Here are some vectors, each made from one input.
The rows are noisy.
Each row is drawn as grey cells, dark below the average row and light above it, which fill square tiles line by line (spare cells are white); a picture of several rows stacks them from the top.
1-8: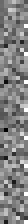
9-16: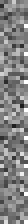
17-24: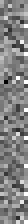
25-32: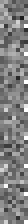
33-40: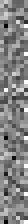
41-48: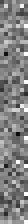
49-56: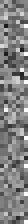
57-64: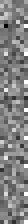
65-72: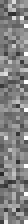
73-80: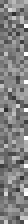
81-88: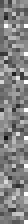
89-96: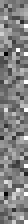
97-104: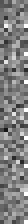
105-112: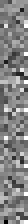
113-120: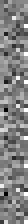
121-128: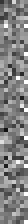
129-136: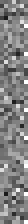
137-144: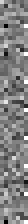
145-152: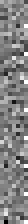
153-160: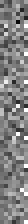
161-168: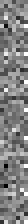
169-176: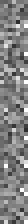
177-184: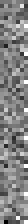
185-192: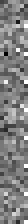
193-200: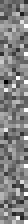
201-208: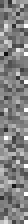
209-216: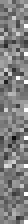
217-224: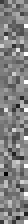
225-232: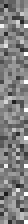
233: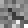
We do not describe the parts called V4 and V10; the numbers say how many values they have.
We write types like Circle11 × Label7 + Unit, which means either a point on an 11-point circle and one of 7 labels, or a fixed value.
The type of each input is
(Bool × V4 + Line6) × V10.
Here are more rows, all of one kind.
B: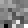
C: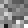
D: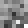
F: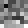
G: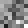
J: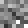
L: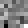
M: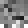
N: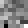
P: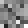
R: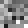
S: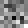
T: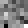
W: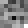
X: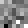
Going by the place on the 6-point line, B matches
L, N, T and W.
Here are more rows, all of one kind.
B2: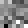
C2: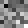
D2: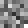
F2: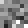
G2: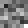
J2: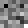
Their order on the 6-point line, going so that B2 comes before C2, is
J2, D2, F2, G2, B2, C2.
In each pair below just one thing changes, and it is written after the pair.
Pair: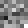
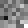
the true/false value
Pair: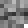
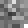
the value of V10
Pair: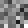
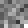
the value of V4
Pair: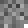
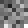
the value of V10
